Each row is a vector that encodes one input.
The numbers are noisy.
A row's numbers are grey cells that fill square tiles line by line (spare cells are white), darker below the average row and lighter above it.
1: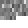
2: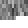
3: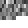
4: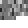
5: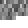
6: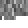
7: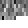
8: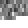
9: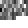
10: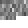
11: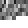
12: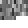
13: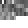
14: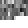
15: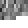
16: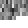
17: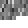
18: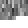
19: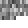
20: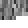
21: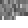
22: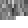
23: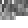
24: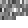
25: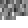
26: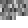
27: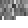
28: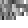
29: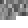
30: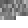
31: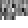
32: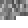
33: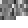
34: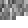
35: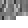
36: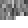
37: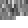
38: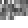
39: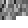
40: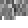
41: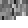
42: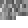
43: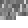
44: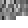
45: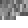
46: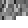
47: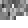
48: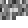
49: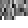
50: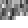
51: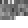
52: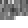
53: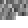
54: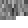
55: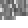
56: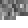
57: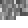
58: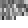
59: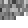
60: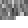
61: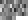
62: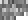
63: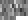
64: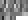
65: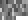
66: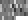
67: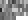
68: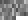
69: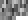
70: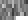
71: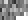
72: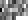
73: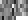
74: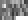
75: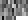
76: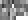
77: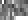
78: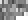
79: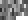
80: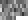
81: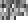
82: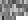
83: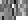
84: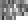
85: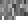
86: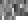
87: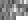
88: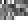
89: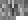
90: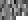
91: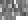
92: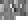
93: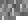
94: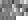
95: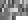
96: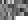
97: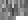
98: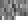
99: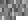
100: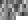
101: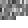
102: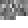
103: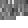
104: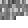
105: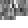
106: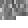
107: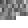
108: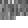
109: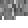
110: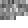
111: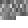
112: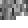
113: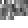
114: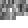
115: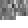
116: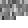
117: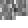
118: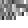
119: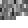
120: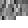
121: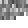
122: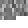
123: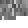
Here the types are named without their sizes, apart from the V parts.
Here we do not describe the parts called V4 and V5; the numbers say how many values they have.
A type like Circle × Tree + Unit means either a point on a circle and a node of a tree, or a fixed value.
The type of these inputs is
Bool × (Line + V4 × V5).
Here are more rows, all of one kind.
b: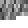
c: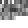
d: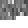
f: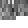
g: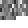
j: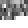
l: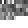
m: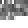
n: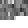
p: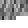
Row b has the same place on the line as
c, l, m and p.
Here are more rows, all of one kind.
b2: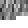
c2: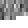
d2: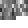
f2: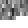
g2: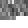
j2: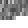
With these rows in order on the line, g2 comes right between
f2 and j2.
